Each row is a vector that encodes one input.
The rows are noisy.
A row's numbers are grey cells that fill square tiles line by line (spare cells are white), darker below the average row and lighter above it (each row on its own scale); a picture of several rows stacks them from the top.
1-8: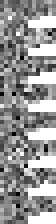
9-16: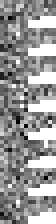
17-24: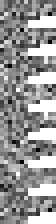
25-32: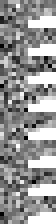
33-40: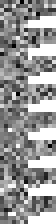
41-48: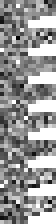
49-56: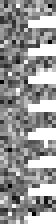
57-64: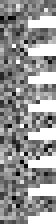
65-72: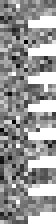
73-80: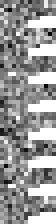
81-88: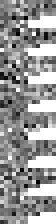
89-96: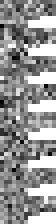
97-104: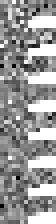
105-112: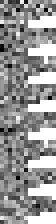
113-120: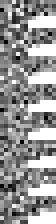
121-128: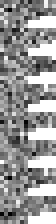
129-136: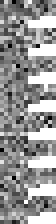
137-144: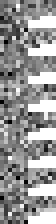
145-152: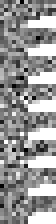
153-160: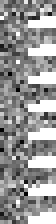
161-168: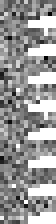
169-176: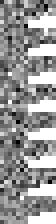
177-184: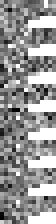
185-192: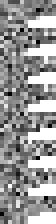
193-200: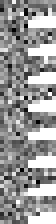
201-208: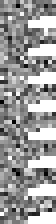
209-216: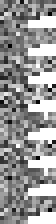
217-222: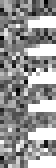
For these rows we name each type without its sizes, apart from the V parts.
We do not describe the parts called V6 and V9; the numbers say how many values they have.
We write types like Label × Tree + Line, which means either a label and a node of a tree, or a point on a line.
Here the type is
(Bool × Bool × Bool × Bool + Unit) × V6 × V9 + Line.
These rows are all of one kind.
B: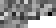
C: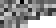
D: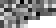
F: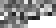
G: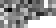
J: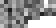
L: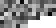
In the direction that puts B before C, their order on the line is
F, B, L, C, D, G, J.
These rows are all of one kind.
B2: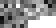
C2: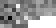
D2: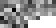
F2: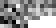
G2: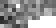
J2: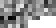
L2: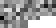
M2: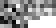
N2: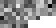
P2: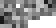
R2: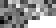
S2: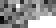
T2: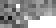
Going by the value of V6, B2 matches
N2 and P2.
